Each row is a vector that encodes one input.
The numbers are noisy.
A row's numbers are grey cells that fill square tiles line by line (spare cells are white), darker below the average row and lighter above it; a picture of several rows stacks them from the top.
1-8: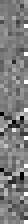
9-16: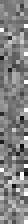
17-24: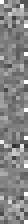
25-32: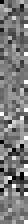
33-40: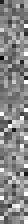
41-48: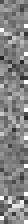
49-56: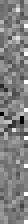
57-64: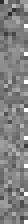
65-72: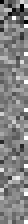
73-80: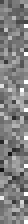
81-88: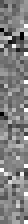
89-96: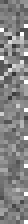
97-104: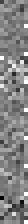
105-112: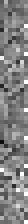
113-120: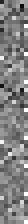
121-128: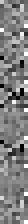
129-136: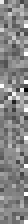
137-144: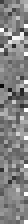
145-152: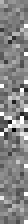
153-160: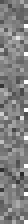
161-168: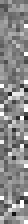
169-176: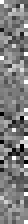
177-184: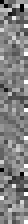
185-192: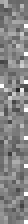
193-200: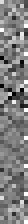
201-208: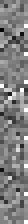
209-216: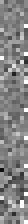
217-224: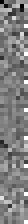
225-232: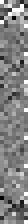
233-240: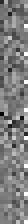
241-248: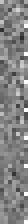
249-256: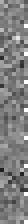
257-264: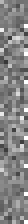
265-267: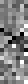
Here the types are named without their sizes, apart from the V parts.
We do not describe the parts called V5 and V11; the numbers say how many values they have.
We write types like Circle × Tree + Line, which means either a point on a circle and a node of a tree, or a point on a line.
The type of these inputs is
(Bool × Circle + Unit) × V5 + Label × V11.
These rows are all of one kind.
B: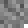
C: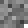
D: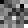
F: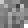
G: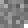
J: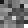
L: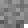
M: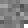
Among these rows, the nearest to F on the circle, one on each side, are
G and L.
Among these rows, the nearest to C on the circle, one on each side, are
L and M.
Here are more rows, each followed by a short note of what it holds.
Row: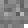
a point on a circle, a true/false value and a value of V5
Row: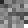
a label and a value of V11
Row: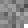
a value of V5
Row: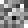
a point on a circle, a true/false value and a value of V5
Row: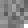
a value of V5
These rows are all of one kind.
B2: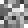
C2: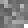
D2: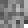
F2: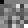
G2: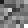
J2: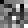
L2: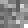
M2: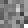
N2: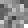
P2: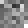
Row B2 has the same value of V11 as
D2 and M2.
